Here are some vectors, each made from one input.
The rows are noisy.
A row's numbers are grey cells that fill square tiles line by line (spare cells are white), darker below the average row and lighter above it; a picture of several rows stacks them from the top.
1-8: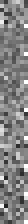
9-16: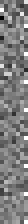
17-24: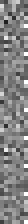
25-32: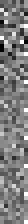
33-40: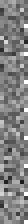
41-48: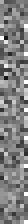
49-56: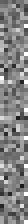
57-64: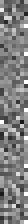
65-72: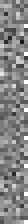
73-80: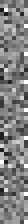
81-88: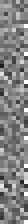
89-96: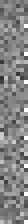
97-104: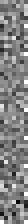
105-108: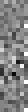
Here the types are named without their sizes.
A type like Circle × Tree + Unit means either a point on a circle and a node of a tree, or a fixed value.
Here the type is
Bool × Bool × Bool + Label.
